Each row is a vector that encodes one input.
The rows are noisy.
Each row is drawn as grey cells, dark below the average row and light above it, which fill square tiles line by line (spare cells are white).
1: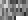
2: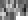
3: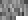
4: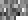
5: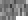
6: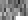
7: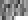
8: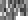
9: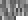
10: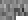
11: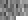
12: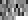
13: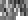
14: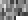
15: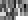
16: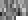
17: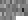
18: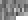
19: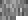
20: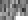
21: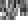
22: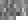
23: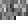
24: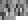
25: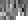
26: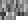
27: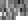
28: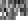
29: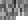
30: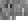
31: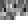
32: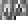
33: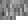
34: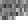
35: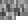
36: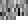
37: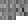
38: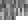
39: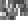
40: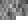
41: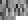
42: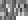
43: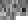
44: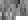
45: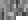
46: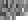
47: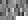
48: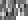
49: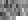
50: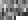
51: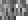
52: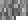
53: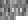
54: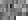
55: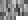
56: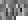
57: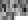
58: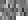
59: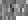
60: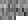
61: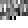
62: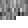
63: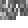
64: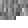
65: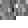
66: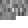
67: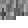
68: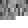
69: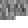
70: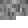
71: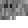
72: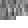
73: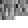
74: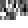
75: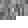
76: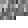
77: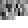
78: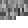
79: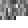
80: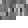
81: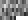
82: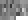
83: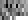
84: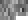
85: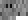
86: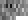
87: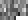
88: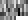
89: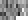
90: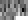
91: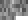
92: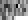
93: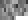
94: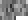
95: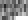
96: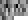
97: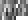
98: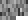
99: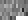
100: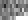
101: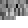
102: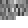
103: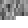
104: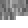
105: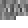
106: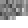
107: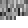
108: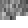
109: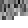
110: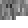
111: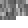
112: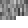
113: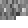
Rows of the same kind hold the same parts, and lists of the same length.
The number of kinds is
2.
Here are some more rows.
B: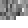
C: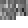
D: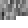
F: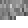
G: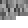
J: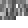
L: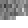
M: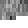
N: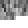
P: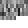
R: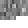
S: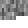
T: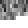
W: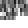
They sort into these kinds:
B, J, L, R, W
C, D, F, G, M, N, P, S, T

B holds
a point on a 5-point line and a true/false value.
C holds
a point on a 7-point line.
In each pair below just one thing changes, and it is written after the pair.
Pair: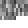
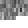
the true/false value
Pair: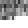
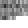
the place on the 5-point line
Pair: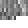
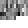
the true/false value
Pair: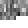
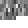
the place on the 5-point line
